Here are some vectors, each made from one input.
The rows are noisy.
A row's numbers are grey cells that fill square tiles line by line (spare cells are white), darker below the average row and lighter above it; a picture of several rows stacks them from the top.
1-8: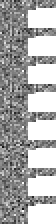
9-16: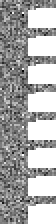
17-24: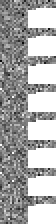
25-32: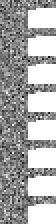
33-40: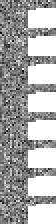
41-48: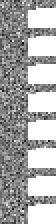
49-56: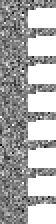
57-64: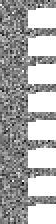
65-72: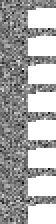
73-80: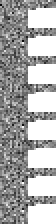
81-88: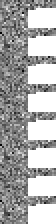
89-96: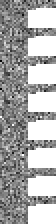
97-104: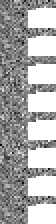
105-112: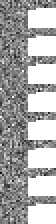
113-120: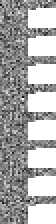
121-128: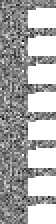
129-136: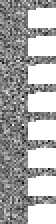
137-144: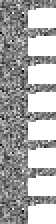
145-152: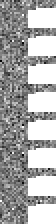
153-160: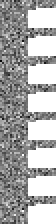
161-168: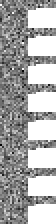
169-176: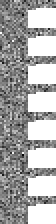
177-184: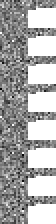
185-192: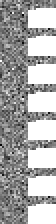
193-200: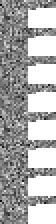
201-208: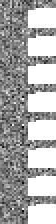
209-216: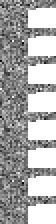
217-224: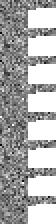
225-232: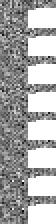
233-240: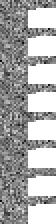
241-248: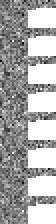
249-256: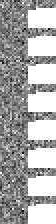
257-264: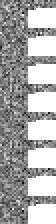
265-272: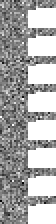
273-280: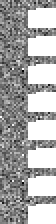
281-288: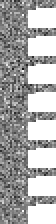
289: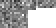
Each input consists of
a point on a 5-point line and a true/false value.
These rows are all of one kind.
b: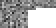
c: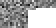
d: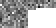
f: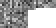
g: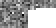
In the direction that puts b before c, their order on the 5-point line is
f, b, d, g, c.
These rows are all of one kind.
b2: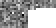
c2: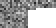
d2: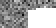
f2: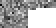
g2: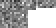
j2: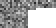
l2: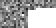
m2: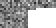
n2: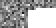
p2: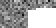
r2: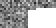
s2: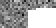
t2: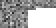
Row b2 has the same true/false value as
d2, p2 and s2.
